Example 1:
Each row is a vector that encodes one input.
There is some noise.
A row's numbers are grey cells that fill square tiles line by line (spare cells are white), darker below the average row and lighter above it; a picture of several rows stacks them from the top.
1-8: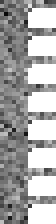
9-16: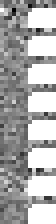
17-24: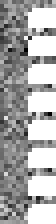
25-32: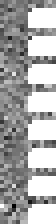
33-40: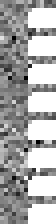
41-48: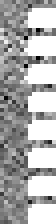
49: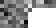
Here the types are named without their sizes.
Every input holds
a list of points on a circle.
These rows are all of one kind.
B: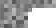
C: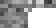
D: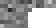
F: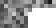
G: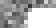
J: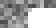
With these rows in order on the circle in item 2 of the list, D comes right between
F and G.
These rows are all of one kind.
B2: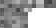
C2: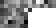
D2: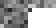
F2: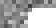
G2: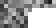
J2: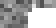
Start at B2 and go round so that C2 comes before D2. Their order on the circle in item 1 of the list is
B2, C2, D2, J2, F2, G2.
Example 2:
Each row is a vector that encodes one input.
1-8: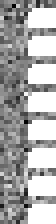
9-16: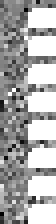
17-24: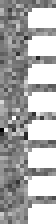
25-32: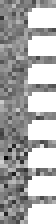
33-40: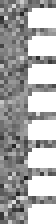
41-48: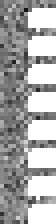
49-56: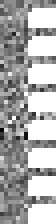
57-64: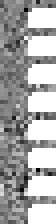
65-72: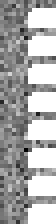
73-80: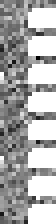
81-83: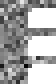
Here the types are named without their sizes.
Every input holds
a point on a line, together with either a fixed value, or three true/false values.
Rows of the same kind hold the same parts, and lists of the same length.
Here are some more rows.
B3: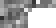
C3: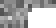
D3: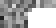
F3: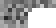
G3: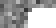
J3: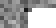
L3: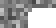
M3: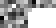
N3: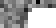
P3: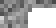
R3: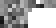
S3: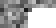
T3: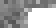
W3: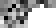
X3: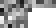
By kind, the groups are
B3, D3, F3, G3, J3, L3, M3, N3, R3, S3, T3, W3
C3, P3, X3

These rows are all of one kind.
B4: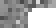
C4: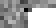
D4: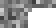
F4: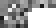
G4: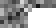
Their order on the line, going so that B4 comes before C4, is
G4, D4, B4, C4, F4.
